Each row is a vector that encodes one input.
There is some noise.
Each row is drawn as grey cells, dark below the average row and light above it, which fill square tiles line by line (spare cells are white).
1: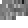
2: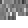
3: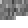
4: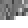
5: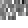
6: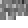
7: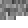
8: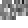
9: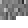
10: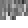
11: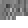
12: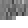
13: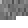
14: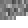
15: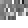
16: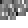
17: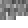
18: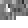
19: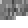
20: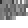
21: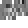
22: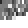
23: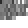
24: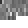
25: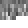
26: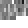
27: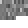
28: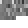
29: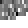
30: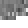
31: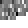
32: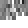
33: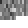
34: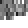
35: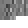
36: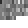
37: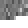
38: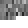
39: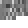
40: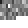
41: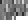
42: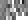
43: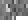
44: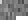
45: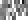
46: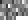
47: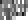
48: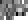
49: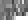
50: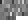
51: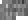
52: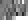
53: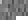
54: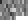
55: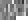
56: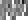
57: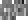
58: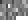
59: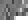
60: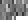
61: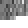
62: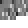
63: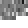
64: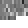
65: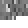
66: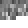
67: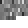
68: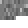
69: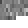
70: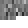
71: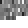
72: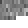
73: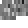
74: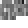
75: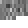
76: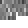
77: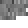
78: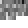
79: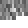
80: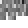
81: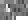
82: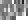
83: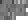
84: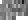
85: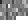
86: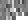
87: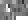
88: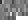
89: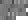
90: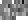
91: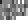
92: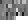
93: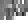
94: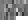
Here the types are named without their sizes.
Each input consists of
a node of a tree.
